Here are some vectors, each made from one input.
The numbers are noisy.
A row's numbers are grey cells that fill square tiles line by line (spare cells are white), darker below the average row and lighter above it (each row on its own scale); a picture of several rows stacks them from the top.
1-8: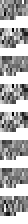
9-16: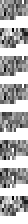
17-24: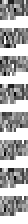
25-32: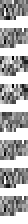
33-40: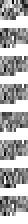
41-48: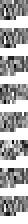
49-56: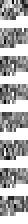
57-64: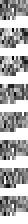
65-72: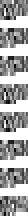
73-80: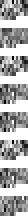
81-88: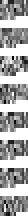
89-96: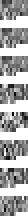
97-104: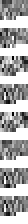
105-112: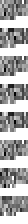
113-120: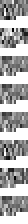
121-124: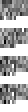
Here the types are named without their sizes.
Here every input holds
a label.
